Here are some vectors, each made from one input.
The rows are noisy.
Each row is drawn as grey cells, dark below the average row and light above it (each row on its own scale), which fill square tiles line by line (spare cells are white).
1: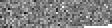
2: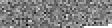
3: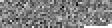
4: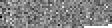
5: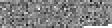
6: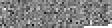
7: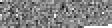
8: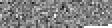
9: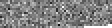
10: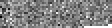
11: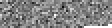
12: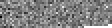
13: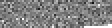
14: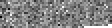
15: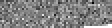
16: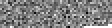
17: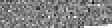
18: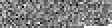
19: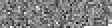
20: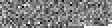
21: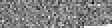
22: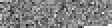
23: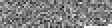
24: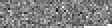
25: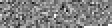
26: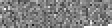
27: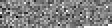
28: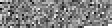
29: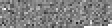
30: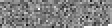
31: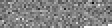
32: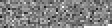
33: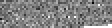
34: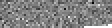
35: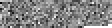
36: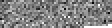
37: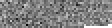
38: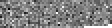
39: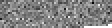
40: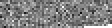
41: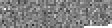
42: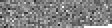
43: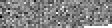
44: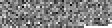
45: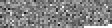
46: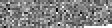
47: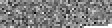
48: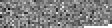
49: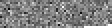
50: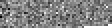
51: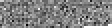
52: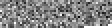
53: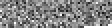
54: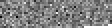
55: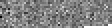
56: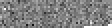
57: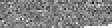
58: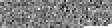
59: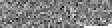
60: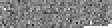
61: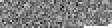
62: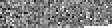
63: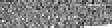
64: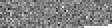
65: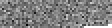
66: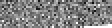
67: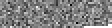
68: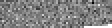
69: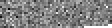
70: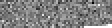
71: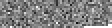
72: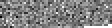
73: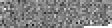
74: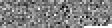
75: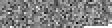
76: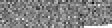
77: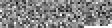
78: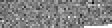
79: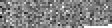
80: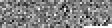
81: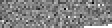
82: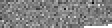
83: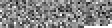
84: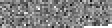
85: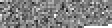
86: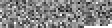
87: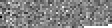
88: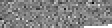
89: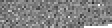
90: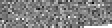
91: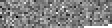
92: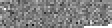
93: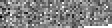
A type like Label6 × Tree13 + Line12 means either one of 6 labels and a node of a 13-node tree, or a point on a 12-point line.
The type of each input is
Label5 × Line5 + List2(Line4).
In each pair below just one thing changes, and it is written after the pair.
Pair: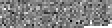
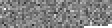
the place on the 5-point line
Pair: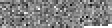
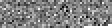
the place on the 5-point line
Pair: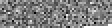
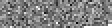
the place on the 5-point line
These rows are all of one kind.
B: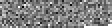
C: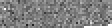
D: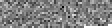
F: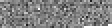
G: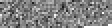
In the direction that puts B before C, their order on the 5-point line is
B, F, C, G, D.
